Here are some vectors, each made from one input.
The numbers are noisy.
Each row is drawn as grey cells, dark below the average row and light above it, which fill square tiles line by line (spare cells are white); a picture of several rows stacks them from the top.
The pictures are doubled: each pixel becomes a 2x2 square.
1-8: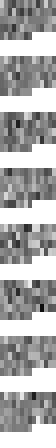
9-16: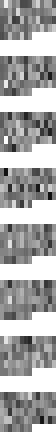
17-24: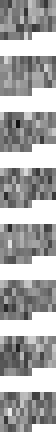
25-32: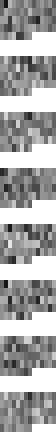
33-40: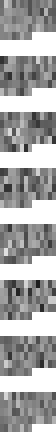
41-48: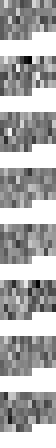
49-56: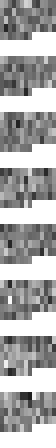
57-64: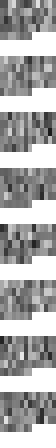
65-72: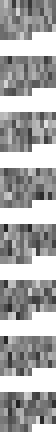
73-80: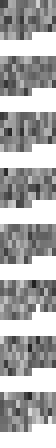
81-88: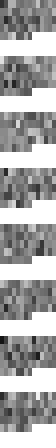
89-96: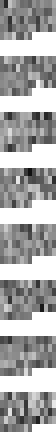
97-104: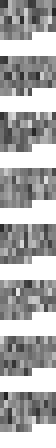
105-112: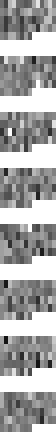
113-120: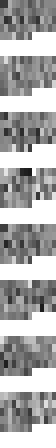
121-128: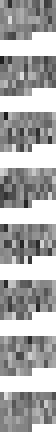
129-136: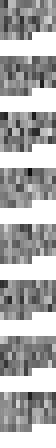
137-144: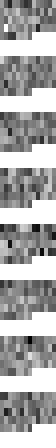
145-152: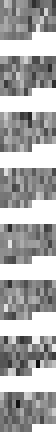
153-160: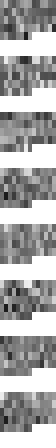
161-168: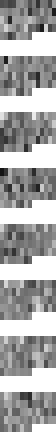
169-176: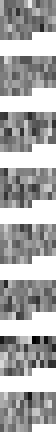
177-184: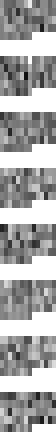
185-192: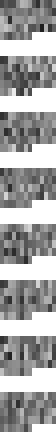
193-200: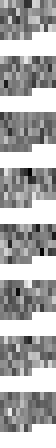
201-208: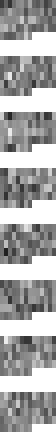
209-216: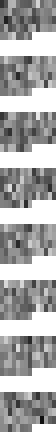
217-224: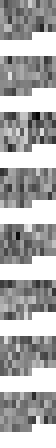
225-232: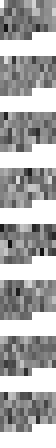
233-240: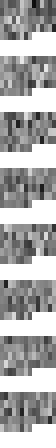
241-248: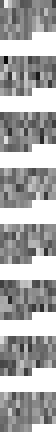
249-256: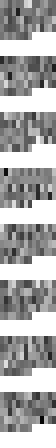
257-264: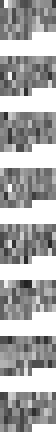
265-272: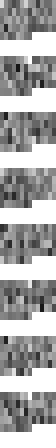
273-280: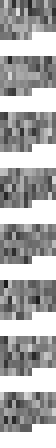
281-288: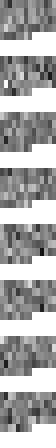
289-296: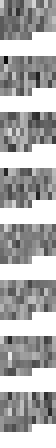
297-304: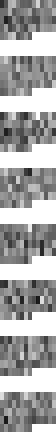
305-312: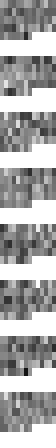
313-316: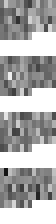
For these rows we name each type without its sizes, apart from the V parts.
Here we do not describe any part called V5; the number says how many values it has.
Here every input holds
either a point on a circle, or a point on a line, or a value of V5.
